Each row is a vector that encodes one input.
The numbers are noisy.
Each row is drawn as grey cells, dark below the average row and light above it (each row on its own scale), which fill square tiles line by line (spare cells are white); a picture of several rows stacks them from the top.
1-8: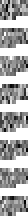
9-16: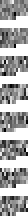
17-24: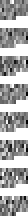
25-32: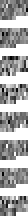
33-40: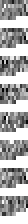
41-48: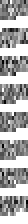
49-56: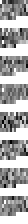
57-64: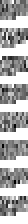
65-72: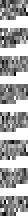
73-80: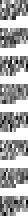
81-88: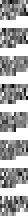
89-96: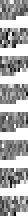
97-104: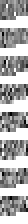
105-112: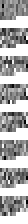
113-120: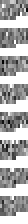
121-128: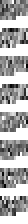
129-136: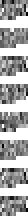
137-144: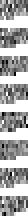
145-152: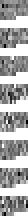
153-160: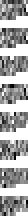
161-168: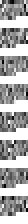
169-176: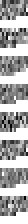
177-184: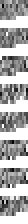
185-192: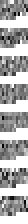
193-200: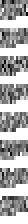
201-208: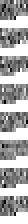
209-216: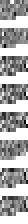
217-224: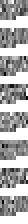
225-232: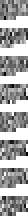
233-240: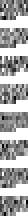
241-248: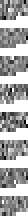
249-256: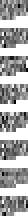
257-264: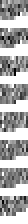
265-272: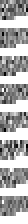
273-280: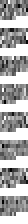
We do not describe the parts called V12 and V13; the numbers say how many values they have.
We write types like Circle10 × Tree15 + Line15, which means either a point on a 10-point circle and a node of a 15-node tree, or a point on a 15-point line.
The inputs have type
(Label5 + Line11) × V13 + V12.
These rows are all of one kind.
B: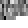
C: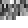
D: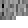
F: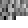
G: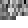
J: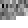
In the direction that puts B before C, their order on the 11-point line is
D, J, B, G, C, F.
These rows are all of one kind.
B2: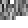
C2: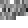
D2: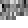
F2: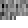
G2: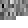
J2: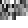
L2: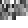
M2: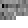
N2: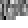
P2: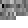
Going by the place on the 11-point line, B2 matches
G2, J2, L2 and P2.
